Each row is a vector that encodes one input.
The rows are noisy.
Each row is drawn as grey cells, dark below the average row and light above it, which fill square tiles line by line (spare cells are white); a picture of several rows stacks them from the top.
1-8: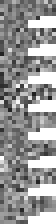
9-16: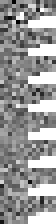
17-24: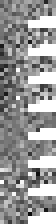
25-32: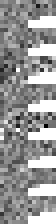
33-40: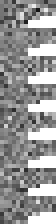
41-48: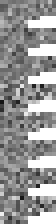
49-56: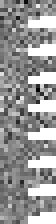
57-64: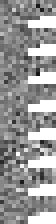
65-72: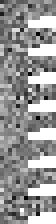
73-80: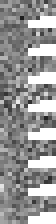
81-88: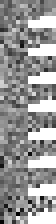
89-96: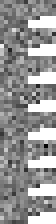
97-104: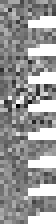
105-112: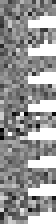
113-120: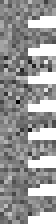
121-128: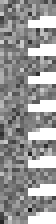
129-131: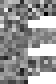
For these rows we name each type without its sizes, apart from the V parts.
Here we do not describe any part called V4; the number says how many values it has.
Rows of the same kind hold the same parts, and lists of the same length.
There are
3 kinds of row.
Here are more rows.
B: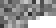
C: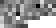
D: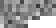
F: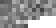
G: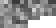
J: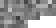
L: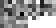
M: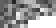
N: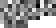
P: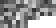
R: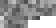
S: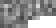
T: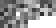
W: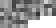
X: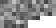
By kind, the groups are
B, C, D, F, L
G, J, N, R, S, W, X
M, P, T

